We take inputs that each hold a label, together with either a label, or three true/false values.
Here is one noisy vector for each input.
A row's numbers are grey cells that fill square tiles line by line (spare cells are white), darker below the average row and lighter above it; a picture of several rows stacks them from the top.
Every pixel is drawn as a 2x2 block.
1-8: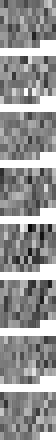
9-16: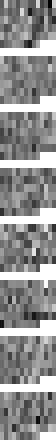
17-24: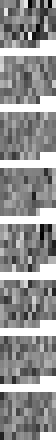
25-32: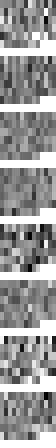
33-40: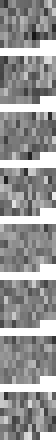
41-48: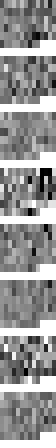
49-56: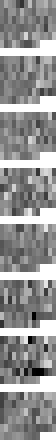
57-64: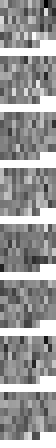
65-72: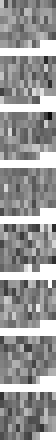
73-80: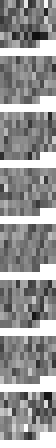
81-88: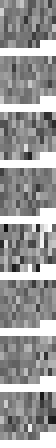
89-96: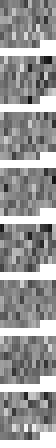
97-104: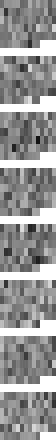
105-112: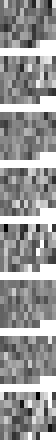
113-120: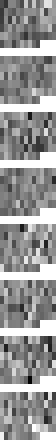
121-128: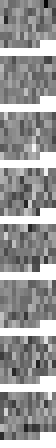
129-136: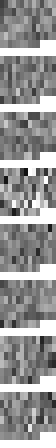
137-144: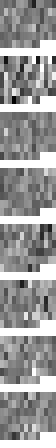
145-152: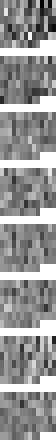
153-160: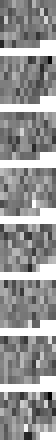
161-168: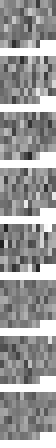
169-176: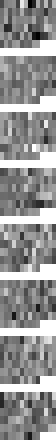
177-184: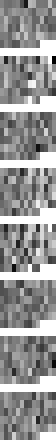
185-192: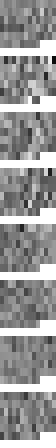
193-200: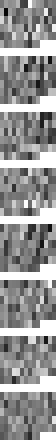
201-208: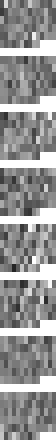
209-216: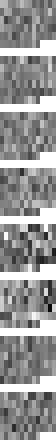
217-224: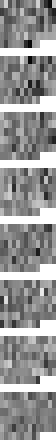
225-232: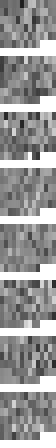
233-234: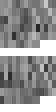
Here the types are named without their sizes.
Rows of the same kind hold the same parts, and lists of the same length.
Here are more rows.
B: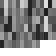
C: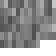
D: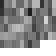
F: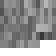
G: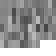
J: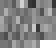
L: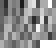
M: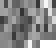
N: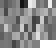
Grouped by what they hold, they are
B, C, D, F, L, N
G, J, M

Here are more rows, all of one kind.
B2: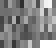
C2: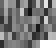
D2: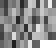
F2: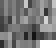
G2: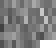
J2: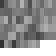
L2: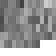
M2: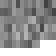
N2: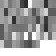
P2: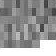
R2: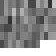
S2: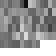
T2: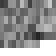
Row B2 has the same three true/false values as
D2, F2 and G2.
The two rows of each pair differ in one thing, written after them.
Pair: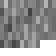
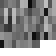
the label
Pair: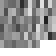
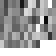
the label
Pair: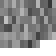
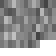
one of the three true/false values
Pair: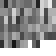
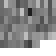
the label
